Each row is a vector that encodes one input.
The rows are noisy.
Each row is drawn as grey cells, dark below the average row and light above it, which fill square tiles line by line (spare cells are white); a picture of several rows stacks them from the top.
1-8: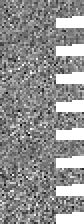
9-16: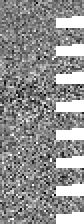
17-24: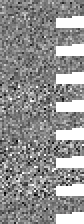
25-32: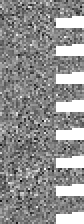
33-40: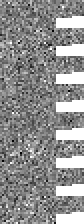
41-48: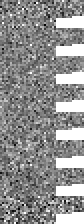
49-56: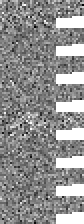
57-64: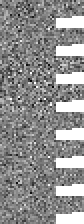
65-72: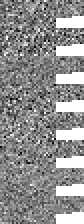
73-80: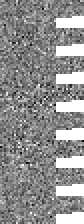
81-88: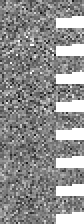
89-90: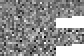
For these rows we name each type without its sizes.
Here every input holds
a point on a line, together with either a label, or a node of a tree.
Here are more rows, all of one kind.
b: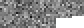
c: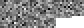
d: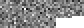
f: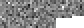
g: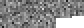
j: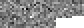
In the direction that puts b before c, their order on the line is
f, b, g, c, d, j.
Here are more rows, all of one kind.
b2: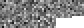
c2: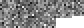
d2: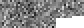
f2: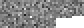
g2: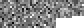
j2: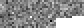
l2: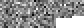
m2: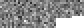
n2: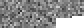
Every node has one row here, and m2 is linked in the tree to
c2.
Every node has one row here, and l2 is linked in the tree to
j2.
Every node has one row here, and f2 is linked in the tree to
b2.
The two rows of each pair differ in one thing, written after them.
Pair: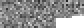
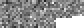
the place on the line
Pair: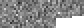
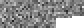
the place on the line
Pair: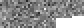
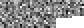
the node of the tree
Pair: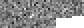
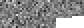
the place on the line
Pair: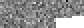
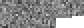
the place on the line
